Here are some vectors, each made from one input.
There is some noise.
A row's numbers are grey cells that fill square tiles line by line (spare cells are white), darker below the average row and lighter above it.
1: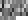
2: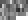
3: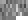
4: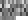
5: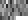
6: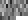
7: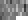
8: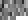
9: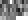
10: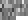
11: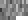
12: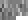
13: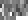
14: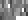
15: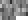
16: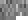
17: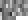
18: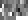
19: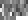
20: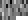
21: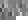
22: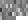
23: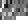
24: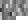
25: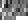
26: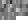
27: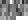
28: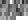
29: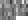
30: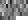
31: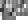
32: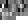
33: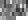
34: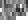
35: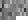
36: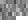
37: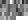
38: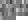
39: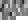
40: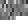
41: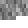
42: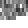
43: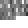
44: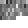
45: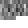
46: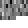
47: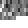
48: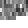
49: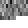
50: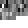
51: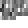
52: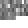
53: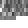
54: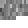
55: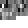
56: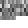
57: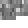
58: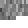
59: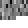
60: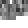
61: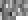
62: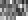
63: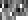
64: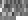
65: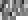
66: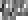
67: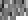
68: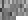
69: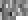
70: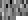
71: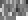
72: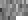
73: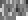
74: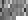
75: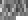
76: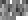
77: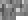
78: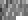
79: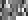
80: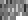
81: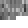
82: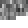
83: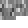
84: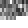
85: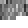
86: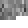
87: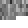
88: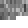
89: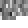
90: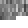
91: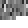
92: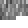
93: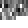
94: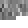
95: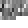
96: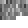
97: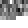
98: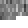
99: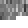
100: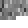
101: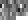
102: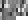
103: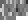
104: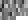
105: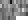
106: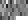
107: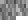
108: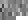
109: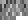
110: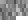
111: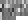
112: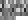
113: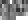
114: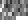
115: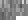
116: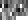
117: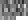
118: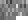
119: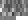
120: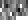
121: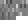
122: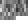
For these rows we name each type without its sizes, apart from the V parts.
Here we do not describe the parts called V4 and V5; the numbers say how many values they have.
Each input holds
a point on a line, together with either a point on a line and a value of V4, or a value of V5.
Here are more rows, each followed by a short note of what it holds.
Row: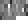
a point on each of two lines and a value of V4
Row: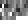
a point on a line and a value of V5
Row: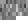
a point on each of two lines and a value of V4
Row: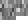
a point on each of two lines and a value of V4
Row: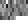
a point on a line and a value of V5
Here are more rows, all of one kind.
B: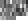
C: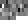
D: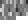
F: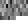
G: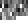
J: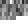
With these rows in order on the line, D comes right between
B and F.
